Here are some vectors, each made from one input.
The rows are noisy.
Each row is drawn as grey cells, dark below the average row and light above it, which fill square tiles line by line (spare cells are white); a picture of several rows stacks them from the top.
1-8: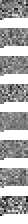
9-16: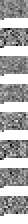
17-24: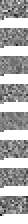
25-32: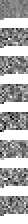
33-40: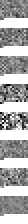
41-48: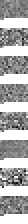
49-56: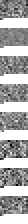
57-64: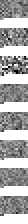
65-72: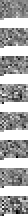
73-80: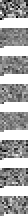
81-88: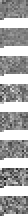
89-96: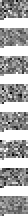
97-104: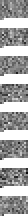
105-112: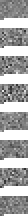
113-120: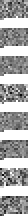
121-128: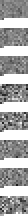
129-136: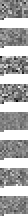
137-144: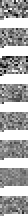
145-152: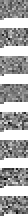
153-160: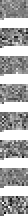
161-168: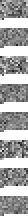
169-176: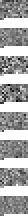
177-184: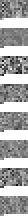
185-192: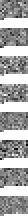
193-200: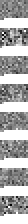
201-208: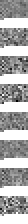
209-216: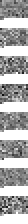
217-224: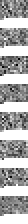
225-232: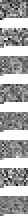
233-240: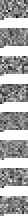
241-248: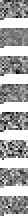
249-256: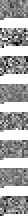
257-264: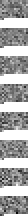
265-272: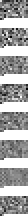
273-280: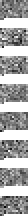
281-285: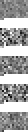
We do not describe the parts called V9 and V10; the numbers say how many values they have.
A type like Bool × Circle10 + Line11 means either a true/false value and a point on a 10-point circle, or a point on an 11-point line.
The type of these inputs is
Bool × Bool × Bool × (Line8 + V9) + Line5 × V10.
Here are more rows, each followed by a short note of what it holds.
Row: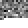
a point on an 8-point line and three true/false values
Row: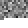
three true/false values and a value of V9
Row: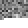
a point on an 8-point line and three true/false values
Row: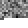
a point on a 5-point line and a value of V10
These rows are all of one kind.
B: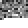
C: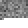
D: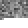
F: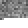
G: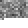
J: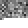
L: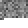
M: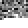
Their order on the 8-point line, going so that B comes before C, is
D, G, B, C, M, F, J, L.
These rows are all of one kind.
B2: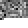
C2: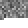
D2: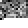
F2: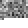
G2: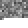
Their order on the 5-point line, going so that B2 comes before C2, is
B2, F2, G2, C2, D2.
